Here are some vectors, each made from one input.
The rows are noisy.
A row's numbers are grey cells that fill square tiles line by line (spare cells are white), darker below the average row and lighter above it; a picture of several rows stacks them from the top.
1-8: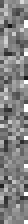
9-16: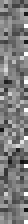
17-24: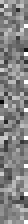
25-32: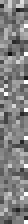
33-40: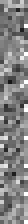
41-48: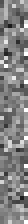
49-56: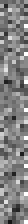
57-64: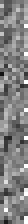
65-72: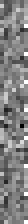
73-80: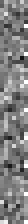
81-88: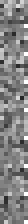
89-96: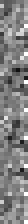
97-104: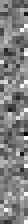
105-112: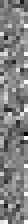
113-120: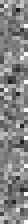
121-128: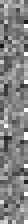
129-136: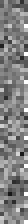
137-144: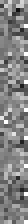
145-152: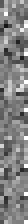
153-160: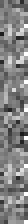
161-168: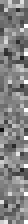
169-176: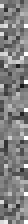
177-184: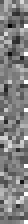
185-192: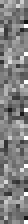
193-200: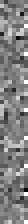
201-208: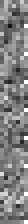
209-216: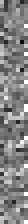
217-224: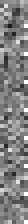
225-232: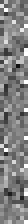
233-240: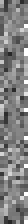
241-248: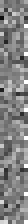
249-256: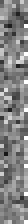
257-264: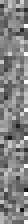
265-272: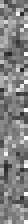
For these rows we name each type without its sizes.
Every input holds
either a label, or a point on each of two lines.
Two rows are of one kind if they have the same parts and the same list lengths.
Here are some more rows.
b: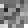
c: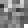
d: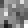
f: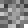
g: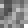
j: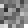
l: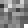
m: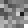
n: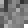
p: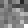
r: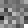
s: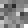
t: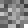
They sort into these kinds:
b, f, g, j, m, n, p, r, s, t
c, d, l

